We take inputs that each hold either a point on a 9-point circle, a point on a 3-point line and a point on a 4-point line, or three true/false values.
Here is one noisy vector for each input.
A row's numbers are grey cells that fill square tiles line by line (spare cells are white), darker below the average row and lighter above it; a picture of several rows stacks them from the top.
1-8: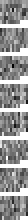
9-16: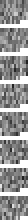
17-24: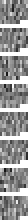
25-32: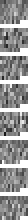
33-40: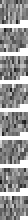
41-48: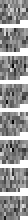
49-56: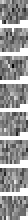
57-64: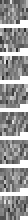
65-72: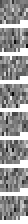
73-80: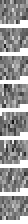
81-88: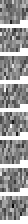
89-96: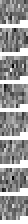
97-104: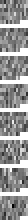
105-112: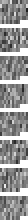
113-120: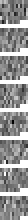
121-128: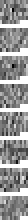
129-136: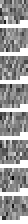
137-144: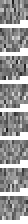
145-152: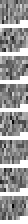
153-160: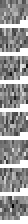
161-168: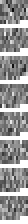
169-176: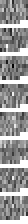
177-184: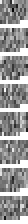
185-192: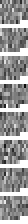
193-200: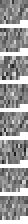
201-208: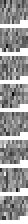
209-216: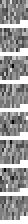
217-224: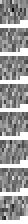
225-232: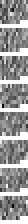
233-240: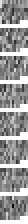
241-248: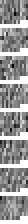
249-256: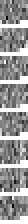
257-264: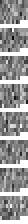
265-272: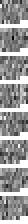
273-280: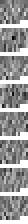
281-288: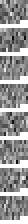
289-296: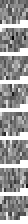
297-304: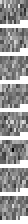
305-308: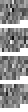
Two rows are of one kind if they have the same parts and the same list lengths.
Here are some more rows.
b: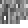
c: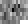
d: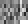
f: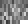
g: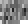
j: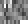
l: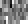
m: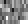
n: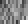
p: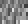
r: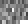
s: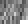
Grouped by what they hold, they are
b, c, g, j, l, m
d, f, n, p, r, s

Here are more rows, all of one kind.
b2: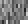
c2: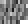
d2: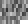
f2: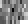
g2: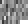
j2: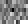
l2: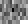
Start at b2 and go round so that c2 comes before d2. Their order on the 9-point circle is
b2, c2, j2, g2, f2, l2, d2.
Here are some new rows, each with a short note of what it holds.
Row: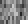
three true/false values
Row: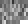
three true/false values
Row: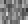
a point on a 9-point circle, a point on a 3-point line and a point on a 4-point line
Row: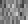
three true/false values
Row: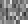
a point on a 9-point circle, a point on a 3-point line and a point on a 4-point line
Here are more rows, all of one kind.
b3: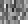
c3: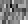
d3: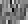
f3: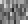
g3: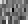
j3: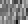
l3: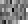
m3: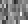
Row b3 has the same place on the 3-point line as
j3 and m3.
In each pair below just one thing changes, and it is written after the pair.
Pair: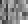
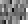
the place on the 3-point line
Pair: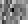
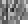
the place on the 3-point line
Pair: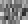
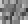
the place on the 4-point line
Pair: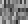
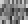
the place on the 4-point line
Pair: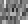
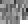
the place on the 4-point line
